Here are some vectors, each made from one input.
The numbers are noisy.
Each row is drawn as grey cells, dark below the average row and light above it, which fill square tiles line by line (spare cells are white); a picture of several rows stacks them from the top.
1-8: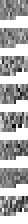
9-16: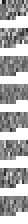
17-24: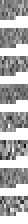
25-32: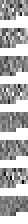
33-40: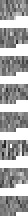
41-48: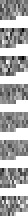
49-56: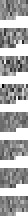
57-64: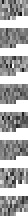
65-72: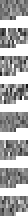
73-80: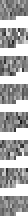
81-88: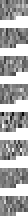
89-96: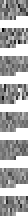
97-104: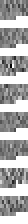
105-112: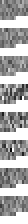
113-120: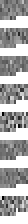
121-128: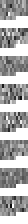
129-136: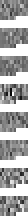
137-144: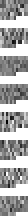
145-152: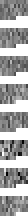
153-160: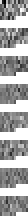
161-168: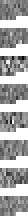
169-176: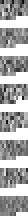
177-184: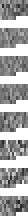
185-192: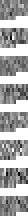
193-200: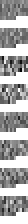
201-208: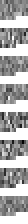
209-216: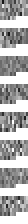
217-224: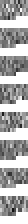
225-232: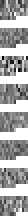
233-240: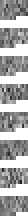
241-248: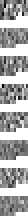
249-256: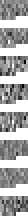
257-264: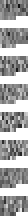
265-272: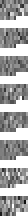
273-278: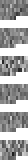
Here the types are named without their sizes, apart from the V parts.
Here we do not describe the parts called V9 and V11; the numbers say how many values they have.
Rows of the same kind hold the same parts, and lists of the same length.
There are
3 kinds of row.
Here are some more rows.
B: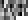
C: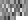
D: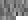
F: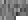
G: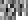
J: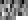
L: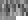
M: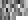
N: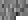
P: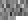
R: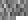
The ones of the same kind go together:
B, C, G, J, M
D, F, L, N
P, R

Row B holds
a value of V11.
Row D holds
a point on a circle, a true/false value and a value of V9.
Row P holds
a point on a line and a true/false value.
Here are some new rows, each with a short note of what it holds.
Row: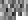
a value of V11
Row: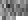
a point on a line and a true/false value
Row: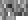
a point on a line and a true/false value
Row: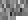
a point on a line and a true/false value
